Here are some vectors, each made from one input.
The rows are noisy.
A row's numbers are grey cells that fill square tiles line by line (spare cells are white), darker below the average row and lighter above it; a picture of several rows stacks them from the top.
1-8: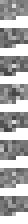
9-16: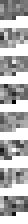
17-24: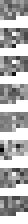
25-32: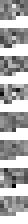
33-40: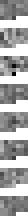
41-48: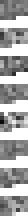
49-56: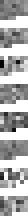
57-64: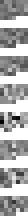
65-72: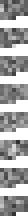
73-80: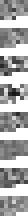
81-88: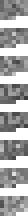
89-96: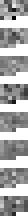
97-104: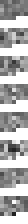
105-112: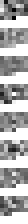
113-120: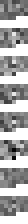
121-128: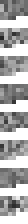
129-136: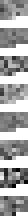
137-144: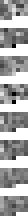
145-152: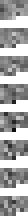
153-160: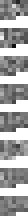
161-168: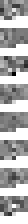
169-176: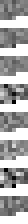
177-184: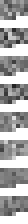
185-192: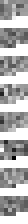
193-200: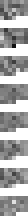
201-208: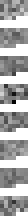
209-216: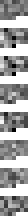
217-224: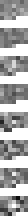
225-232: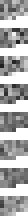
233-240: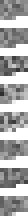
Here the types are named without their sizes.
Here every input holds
a true/false value, together with either a label, or a point on a line.
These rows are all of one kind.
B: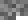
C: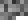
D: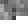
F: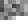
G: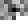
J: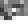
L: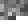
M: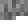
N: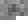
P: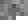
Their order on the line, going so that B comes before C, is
N, M, G, B, F, P, J, C, D, L.
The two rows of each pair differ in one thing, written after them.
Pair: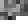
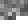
the place on the line
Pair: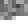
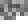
the true/false value
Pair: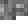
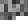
the place on the line
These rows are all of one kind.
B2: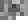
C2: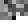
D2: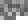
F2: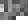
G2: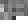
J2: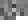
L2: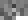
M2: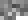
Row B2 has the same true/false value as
F2 and G2.
